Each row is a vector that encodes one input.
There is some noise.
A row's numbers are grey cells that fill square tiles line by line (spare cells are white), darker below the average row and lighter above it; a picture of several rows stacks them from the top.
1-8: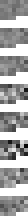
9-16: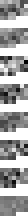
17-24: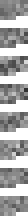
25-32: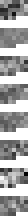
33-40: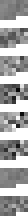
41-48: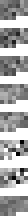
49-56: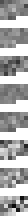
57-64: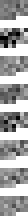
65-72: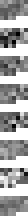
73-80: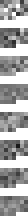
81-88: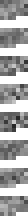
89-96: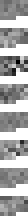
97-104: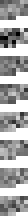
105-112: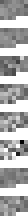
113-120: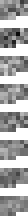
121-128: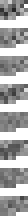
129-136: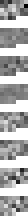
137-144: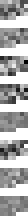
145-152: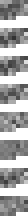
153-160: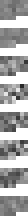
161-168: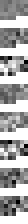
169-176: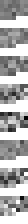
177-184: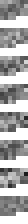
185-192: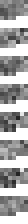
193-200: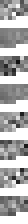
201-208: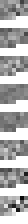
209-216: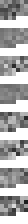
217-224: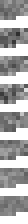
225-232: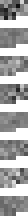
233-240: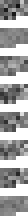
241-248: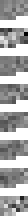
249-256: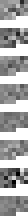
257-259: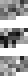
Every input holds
one of 6 labels, together with either a fixed value, or three true/false values.
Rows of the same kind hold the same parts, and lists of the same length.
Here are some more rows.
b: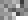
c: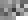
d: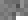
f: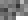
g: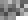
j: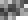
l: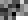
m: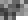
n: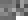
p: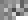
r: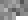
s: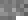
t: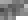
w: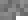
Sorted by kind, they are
b, d, f, j, l, n, r, s, t, w
c, g, m, p

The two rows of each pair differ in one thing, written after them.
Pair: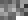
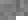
one of the three true/false values
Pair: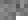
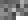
the label
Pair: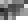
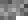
the label
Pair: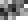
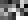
the label
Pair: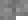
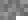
the label
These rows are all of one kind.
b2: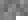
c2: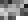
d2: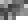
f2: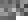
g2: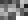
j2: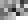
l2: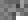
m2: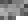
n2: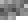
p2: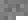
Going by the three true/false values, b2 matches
j2, l2 and n2.
